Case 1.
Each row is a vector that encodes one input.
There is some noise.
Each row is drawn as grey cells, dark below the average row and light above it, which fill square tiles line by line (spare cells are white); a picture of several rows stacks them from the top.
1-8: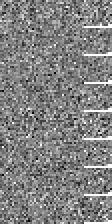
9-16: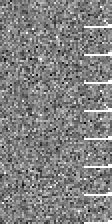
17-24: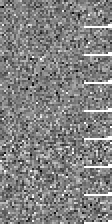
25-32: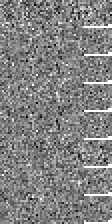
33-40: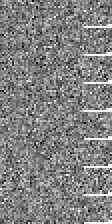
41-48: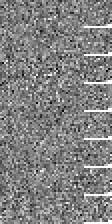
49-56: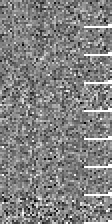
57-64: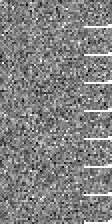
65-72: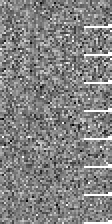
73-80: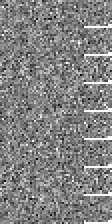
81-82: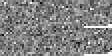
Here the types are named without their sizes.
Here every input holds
either a fixed value, or four true/false values.
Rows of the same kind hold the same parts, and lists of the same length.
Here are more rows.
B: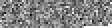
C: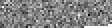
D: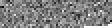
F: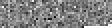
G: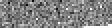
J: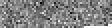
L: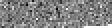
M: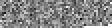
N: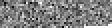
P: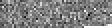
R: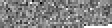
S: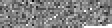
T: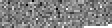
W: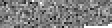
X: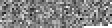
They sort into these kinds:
B, M, X
C, D, F, G, J, L, N, P, R, S, T, W

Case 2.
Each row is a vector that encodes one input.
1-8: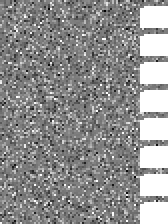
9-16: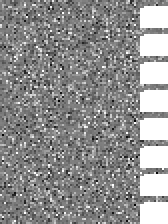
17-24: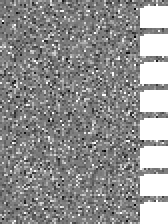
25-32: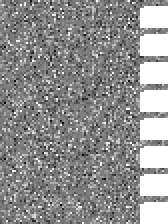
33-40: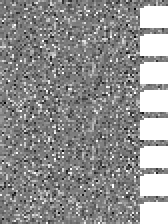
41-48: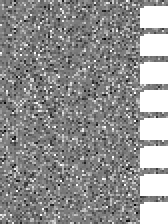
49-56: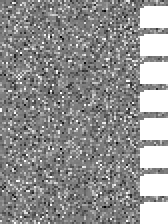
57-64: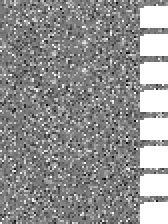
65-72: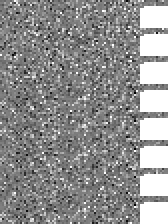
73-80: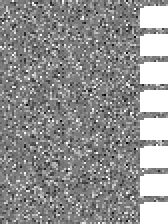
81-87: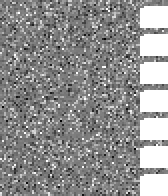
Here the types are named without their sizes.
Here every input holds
four true/false values.
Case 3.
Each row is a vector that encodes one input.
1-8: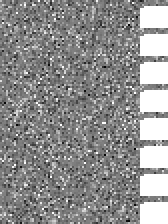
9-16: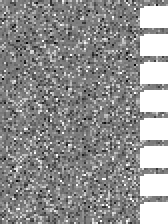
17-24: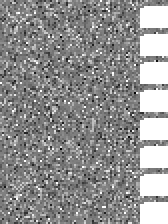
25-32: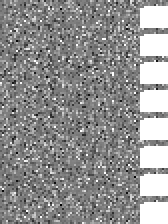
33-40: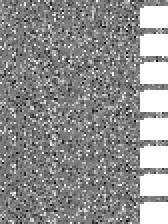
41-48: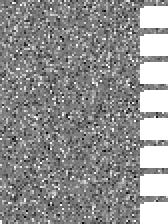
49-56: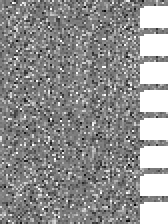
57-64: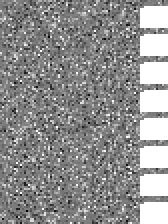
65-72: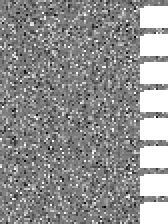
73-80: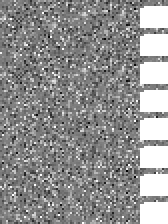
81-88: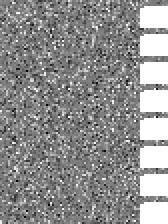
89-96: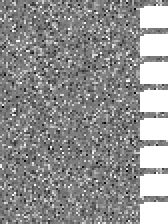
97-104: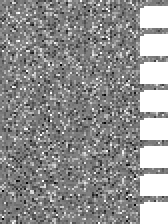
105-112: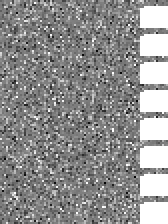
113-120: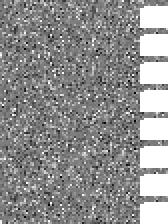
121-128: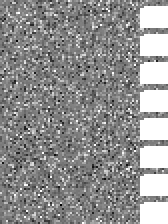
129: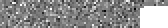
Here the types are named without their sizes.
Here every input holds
four true/false values.
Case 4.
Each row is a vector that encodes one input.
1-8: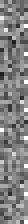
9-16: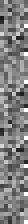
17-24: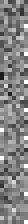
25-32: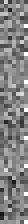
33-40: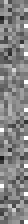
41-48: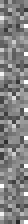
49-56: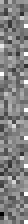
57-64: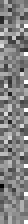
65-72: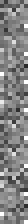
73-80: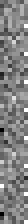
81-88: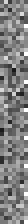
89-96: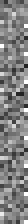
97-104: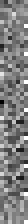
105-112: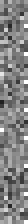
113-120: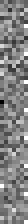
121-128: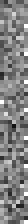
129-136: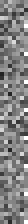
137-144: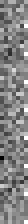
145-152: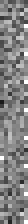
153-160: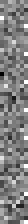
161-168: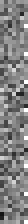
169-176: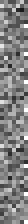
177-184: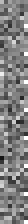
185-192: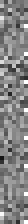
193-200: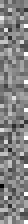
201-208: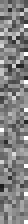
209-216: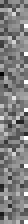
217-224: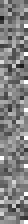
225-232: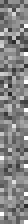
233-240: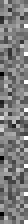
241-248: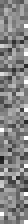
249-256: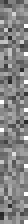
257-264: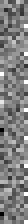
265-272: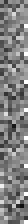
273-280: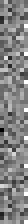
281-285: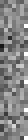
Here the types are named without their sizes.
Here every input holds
four true/false values.
